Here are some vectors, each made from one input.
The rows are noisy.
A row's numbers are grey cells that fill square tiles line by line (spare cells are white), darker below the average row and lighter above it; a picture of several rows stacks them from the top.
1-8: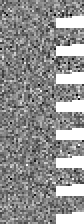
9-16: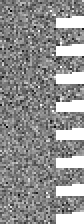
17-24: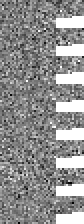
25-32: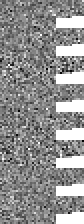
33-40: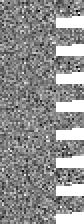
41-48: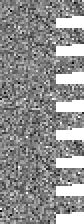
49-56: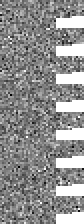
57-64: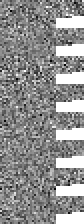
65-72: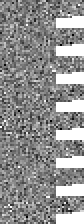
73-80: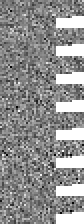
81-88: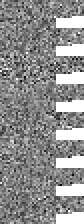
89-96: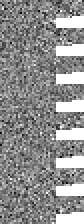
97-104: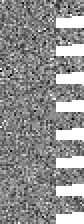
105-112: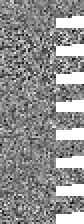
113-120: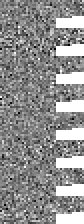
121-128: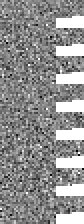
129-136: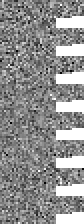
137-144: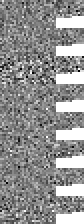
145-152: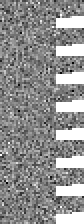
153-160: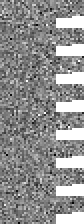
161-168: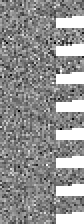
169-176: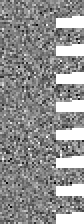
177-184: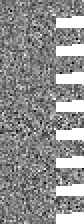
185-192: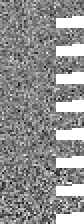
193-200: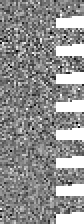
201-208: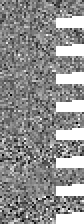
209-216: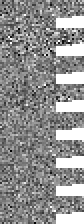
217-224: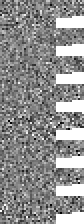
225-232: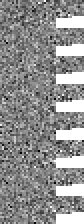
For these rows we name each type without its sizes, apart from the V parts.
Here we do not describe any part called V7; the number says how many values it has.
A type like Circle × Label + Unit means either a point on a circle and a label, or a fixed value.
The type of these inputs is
Circle + Line + V7.
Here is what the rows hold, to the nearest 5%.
About 35% of them hold a point on a circle. About 25% of them hold a point on a line. The rest hold a value of V7.
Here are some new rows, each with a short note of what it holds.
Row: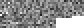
a value of V7
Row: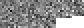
a point on a line
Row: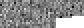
a value of V7
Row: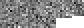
a point on a line
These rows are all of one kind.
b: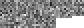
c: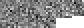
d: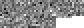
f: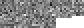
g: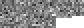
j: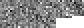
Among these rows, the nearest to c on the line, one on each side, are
b and j.
